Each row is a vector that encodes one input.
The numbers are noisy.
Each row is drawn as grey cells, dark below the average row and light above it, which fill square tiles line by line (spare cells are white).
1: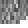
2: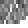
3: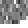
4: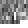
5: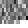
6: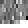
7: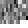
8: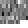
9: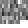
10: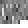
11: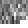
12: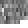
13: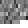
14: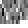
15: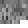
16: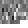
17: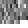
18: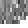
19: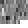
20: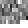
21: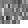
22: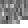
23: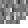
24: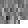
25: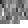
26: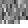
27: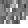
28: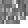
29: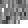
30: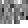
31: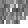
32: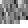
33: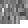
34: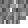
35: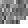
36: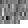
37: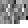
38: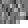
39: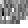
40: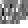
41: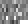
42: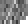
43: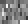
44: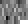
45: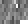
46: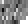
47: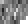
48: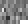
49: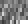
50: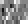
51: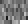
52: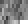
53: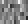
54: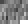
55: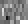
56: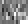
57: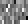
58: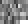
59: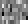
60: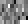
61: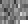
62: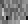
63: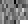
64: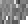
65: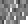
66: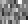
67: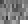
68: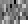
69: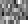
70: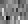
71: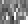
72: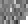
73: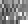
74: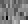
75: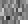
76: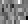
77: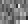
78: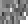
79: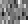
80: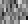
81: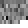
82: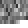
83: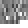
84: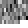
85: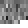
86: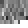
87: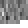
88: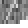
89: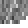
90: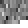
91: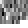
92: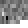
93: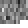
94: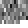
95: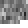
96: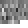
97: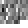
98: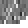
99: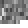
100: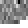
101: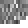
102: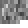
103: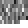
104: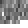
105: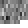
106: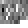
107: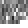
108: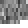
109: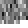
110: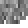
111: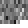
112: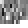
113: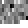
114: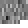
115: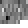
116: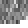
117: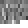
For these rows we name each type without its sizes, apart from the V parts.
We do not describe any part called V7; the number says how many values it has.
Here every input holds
a true/false value, together with either a point on a line, or a value of V7.
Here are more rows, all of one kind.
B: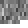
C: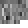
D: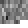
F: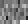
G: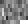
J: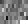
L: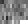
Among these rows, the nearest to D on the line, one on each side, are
B and G.
